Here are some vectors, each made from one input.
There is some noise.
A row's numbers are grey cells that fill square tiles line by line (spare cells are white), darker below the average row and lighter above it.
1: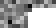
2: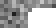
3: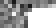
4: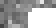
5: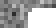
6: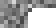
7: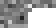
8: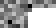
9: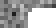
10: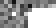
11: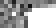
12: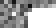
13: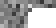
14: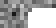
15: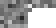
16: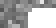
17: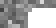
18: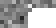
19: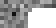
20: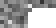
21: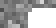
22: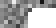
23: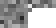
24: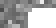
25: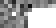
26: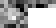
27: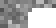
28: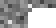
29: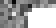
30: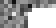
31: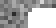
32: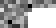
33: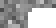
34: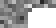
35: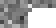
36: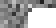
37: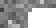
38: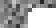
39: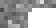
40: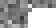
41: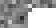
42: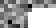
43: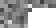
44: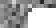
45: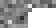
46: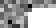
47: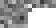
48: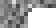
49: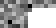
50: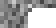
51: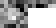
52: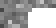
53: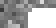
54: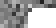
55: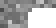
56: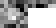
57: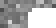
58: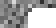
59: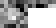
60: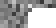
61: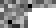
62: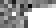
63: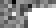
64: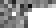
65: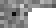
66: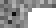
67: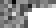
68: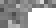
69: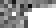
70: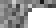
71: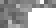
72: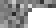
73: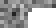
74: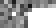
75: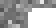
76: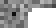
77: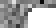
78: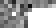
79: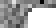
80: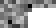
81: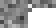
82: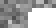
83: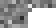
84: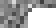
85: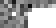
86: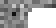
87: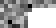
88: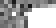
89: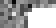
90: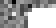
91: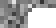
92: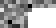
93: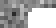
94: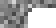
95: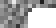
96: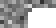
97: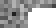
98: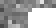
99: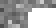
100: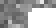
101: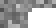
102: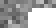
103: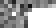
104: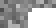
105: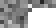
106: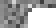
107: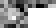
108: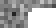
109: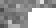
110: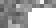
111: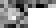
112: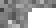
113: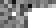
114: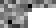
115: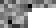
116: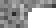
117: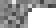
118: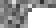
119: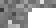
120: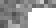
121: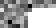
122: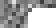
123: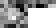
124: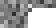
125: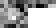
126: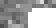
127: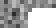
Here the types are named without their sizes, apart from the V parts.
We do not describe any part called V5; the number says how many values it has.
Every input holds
a list of items, each a point on a line, a true/false value and a value of V5.
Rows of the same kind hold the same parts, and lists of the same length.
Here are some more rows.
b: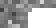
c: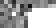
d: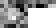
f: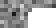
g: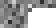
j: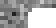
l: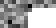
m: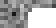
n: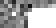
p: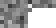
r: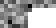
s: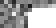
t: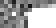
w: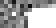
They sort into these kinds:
b, f, g, j, m, p
c, l, n, r, s, t, w
d

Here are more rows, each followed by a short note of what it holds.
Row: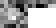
the empty list
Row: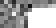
a list of one item
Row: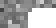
a list of two items
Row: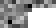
a list of one item
